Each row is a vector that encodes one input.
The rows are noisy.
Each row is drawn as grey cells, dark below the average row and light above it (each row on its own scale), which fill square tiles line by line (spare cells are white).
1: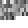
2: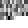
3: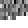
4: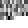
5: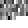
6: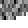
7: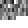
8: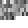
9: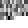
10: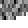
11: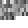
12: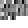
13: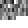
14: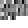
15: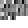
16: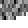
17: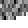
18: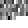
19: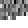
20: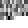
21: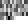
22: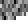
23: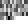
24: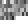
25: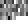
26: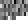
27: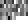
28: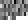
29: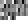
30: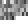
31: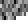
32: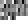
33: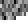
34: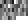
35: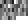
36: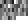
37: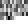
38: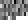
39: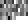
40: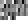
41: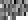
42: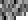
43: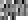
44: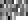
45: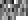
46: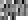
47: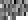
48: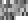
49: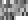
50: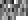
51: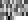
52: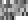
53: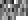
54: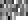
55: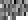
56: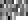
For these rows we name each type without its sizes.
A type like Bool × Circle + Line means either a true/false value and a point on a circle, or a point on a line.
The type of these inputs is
Line.
